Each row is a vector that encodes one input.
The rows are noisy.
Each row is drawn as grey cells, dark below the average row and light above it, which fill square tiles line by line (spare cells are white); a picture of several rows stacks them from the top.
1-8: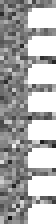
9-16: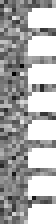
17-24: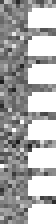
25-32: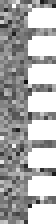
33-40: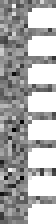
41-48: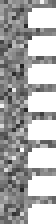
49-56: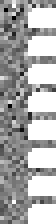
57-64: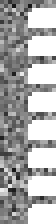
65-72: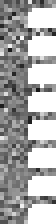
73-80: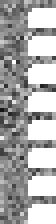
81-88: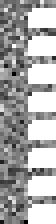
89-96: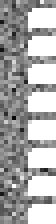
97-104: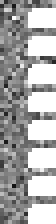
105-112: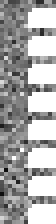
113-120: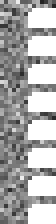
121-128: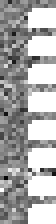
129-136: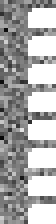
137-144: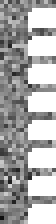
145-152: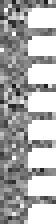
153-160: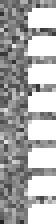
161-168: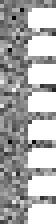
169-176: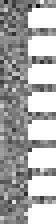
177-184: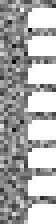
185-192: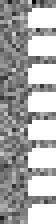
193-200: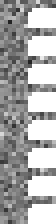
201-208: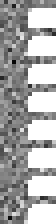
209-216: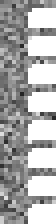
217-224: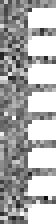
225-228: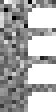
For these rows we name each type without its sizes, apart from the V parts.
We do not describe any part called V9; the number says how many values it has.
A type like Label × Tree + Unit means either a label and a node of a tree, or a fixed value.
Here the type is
List(Bool × V9).
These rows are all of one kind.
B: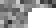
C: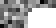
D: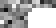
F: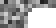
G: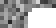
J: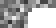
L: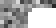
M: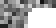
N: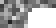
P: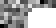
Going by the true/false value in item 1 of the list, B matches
L and N.
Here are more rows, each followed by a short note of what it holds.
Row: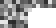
the empty list
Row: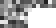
the empty list
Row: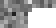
a list of two items
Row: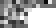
the empty list
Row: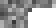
a list of two items
